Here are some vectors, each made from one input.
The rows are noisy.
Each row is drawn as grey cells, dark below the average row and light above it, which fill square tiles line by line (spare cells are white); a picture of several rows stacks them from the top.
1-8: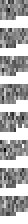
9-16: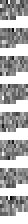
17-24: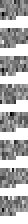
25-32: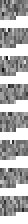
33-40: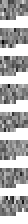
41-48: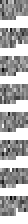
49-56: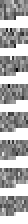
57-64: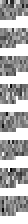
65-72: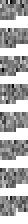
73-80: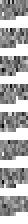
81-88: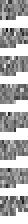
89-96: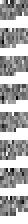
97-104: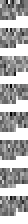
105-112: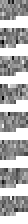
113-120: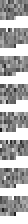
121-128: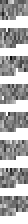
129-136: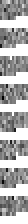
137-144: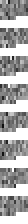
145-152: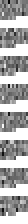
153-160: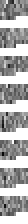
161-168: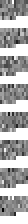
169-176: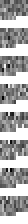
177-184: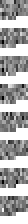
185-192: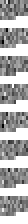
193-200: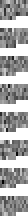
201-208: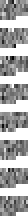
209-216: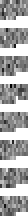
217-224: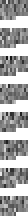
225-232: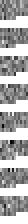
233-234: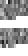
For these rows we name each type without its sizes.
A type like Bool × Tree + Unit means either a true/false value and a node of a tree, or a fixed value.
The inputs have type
(Bool × Bool × Bool × Bool + Line) × Line × Line × Line.
